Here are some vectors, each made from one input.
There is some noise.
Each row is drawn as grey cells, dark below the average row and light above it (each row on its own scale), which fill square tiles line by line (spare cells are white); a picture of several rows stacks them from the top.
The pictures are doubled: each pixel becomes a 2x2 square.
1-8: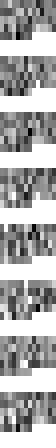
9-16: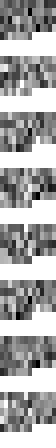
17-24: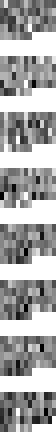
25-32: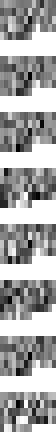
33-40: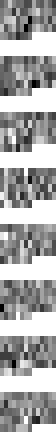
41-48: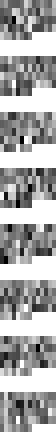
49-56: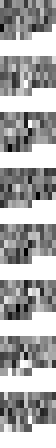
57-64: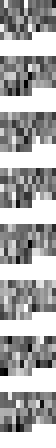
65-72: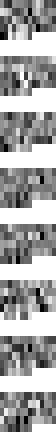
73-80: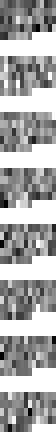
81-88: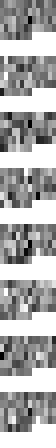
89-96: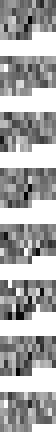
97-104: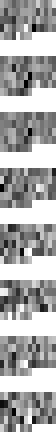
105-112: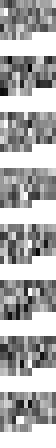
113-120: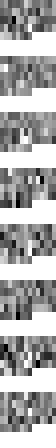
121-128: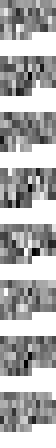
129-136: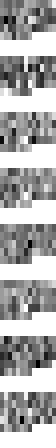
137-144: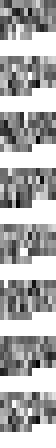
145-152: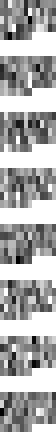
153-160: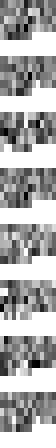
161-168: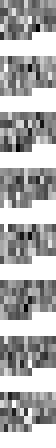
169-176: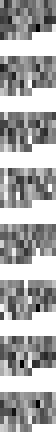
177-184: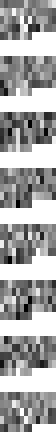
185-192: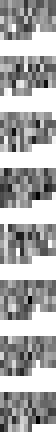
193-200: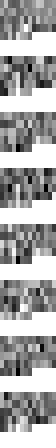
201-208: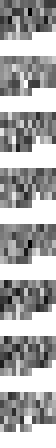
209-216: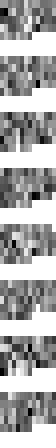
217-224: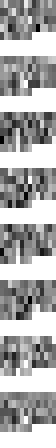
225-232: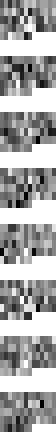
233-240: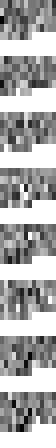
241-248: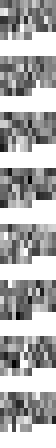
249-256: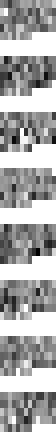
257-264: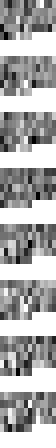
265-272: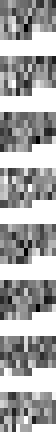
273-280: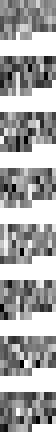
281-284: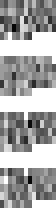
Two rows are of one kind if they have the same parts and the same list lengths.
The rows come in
5 kinds.
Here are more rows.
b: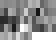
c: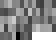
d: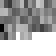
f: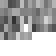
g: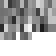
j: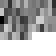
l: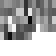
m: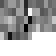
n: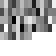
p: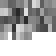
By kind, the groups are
b, f, g, p
c, l, m
d
j
n

